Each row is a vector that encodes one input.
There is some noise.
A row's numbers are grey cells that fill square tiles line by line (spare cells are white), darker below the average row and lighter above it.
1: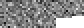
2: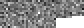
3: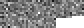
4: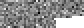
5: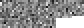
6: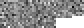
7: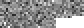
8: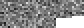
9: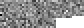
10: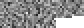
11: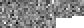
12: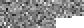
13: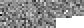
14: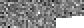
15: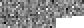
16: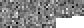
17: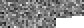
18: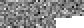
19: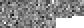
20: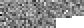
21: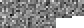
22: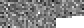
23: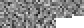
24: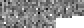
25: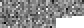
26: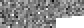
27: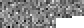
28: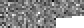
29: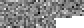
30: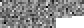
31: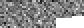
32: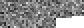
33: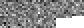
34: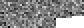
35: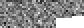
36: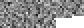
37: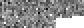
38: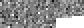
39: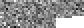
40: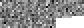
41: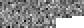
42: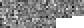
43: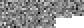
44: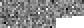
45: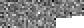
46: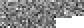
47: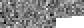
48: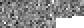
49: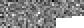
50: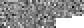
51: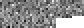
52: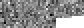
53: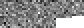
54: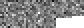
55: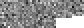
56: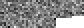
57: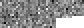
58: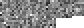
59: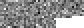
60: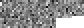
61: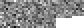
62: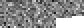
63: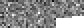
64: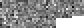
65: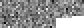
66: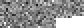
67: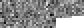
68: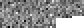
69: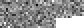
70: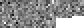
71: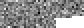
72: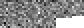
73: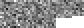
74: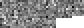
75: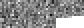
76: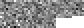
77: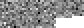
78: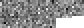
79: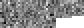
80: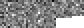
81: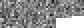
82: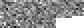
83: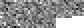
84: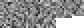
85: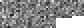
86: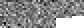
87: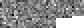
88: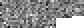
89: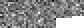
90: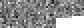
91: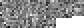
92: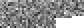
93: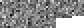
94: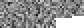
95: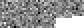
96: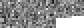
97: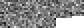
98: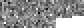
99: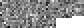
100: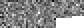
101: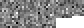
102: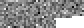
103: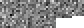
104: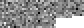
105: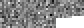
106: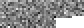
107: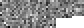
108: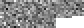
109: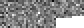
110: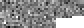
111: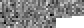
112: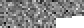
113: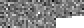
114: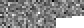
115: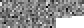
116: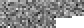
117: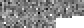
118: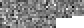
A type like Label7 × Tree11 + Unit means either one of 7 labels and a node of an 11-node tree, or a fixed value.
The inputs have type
Bool × (Label8 + Line5).
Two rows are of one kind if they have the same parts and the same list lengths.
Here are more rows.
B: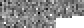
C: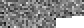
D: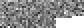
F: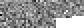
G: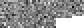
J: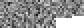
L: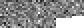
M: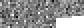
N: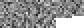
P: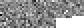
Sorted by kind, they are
B, D, F, G, J, N, P
C, L, M

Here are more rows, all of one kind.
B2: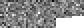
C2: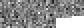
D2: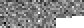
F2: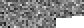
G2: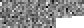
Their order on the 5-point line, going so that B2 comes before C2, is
G2, D2, B2, C2, F2.
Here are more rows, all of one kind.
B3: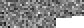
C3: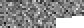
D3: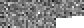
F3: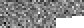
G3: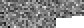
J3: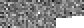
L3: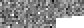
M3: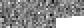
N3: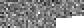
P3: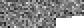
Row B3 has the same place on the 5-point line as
G3 and P3.
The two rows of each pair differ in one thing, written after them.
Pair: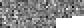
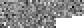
the true/false value
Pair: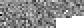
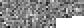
the true/false value
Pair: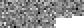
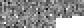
the true/false value
